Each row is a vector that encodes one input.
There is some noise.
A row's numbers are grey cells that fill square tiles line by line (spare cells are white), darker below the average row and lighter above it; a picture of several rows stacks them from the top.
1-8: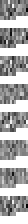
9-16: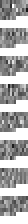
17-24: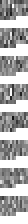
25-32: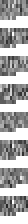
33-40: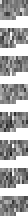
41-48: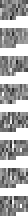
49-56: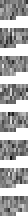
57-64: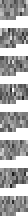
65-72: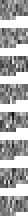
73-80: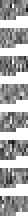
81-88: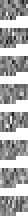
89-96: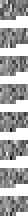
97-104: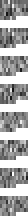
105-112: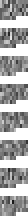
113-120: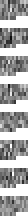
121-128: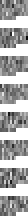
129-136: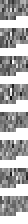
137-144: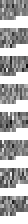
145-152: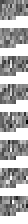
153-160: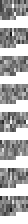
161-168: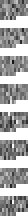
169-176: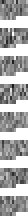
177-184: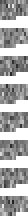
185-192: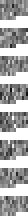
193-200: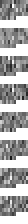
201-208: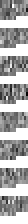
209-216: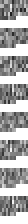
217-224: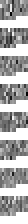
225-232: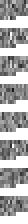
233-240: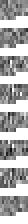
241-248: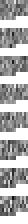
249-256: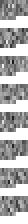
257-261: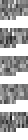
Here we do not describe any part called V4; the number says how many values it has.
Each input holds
either one of 7 labels and a true/false value, or one of 9 labels and a value of V4.
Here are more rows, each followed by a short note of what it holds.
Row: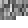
one of 7 labels and a true/false value
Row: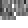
one of 7 labels and a true/false value
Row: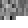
one of 9 labels and a value of V4
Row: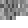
one of 9 labels and a value of V4
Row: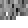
one of 9 labels and a value of V4
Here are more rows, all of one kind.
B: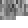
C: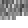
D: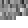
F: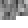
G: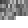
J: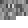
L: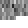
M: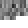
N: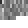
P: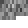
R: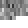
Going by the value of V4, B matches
L, N and R.
